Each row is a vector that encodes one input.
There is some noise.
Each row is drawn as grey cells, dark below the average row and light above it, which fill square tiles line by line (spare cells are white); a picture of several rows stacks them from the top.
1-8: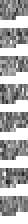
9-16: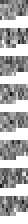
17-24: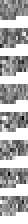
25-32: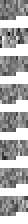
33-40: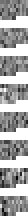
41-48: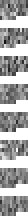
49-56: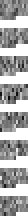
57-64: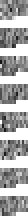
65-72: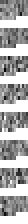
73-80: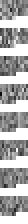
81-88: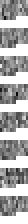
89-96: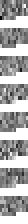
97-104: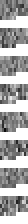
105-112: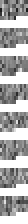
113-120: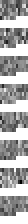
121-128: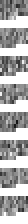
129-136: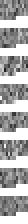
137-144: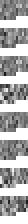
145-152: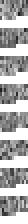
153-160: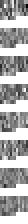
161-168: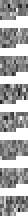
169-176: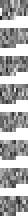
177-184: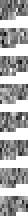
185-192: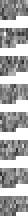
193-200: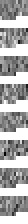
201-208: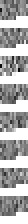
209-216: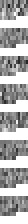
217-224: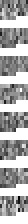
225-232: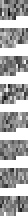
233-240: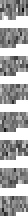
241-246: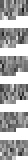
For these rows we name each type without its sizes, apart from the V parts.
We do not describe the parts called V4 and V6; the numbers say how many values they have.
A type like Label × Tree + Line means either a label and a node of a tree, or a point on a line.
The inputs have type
List(Line) + (Tree + V4) × V6.
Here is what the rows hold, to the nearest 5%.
About 40% of them hold a value of V6, together with either a node of a tree, or a value of V4. The rest are lists of points on a line.
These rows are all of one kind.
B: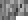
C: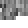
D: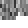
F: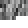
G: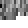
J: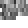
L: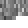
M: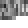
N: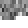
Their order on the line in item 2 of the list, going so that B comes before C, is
L, M, J, G, N, F, B, C, D.
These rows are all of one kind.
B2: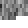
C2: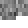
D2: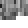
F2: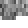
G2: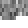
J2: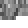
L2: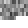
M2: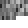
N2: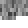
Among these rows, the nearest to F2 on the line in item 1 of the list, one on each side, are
G2 and L2.
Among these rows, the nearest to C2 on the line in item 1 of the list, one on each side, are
D2 and G2.
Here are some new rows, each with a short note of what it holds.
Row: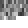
a node of a tree and a value of V6
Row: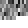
the empty list
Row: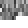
a list of two items
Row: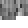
a list of two items
